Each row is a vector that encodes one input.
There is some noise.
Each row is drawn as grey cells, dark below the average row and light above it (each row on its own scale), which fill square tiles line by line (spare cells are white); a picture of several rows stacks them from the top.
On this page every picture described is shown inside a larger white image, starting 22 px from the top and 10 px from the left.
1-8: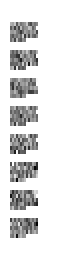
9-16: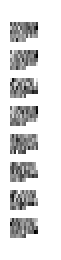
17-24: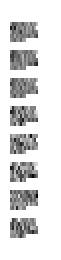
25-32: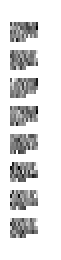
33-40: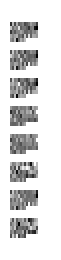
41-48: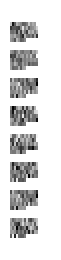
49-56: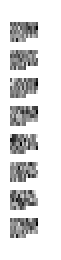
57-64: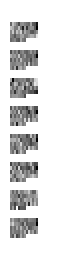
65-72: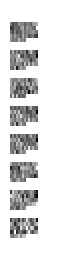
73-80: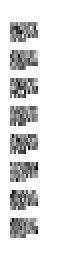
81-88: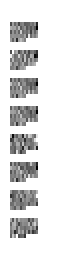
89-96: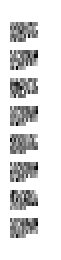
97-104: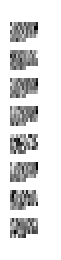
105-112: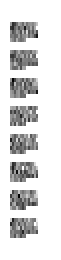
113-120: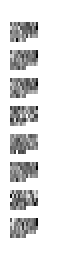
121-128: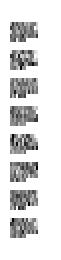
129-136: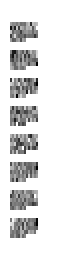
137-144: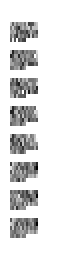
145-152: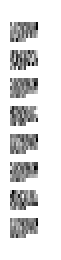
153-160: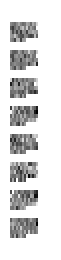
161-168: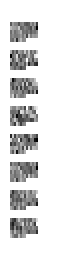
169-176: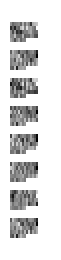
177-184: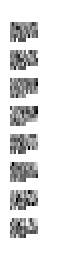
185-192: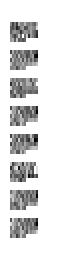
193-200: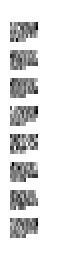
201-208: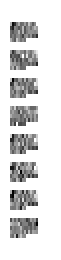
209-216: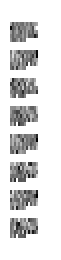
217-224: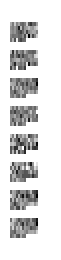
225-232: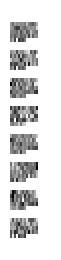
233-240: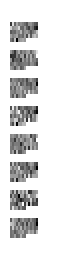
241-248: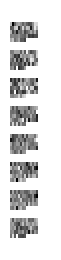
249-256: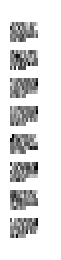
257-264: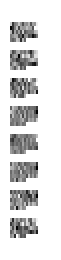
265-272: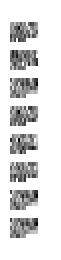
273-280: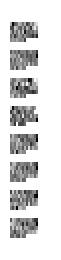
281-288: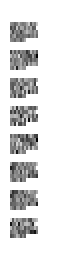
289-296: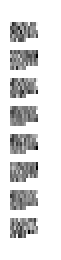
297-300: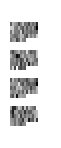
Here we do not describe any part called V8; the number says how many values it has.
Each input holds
a list of up to two items, each a true/false value and a value of V8.
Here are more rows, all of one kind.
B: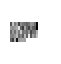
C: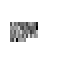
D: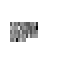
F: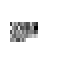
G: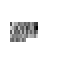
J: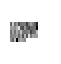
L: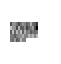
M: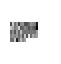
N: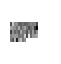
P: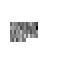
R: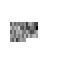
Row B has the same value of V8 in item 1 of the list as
C and J.
